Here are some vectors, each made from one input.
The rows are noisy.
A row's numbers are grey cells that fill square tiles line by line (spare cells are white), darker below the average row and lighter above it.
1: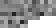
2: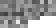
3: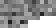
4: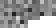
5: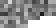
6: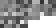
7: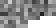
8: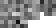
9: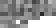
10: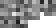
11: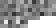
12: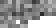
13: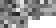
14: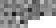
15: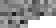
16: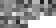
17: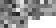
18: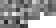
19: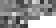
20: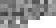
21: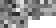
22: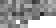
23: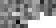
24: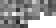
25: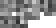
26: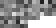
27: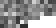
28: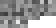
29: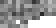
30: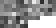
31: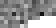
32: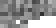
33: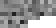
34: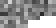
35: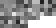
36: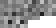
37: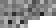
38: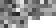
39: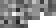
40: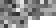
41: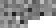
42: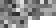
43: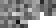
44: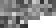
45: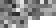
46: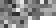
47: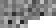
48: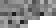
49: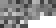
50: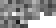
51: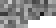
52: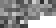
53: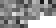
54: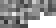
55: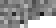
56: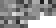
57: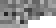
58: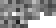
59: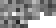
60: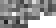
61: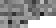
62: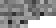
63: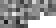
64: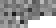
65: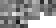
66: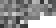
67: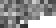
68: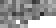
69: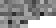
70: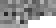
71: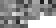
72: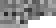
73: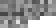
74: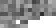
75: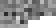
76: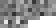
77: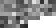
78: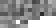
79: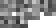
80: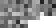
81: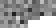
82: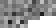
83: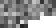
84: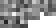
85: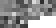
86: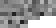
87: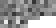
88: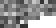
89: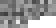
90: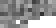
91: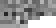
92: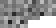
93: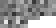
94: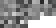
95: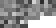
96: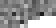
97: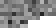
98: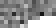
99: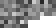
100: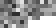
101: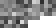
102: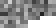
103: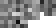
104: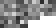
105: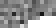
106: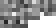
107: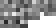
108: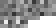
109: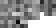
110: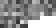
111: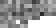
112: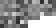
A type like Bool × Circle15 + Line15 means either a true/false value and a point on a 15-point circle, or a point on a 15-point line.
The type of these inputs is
Line7 × Line7 + Tree11 + Unit.
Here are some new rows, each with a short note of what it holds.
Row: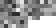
a fixed value
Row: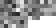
a fixed value
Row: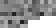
a node of an 11-node tree
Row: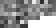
a point on each of two 7-point lines
